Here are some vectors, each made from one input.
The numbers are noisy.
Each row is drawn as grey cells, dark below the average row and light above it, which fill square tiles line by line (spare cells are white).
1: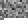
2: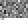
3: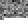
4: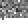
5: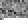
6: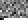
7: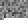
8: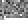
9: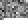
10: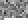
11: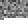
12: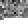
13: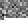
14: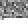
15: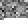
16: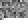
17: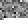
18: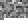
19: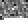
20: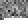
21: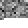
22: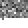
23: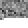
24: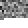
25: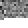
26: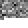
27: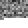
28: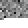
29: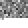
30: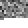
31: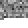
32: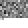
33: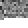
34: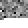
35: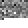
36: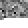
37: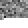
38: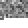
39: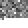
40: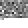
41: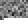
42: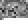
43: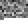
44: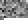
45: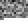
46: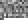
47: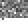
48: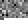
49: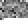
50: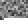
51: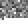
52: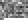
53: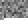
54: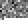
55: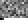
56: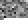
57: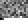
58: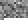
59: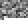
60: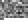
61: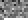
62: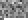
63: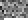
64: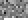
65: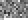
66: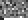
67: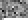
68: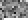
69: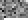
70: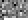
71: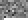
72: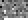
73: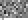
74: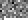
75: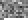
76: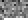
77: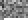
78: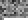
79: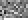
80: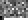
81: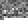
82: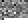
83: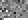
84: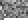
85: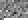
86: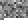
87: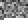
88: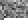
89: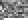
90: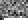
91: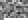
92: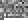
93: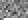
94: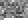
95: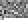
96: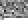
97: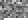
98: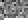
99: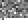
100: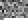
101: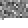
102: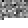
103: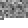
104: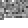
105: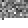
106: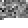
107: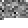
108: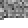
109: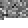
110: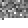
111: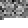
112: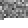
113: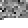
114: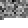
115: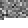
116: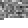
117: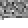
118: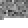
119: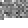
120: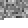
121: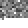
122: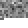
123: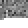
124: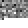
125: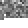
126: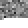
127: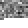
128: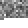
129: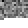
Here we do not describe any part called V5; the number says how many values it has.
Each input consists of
a node of an 8-node tree, together with either a point on a 7-point line and a value of V5, or a point on a 9-point line.
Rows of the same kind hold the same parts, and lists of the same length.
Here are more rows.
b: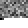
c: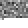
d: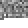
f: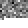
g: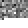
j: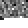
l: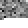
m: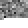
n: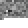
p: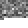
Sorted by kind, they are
b, c, d, l, m, n
f, g, j, p

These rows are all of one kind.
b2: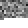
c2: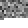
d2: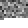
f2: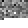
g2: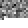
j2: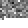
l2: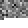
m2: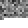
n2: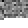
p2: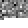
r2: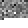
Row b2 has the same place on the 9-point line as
c2, d2 and g2.
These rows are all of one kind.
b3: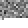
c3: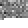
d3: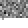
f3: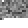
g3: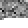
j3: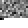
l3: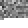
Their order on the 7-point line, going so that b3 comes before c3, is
f3, j3, g3, b3, d3, c3, l3.
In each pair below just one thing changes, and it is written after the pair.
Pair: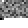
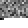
the place on the 7-point line
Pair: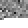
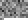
the value of V5
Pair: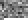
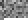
the value of V5
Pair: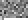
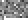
the place on the 7-point line
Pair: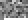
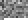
the place on the 7-point line
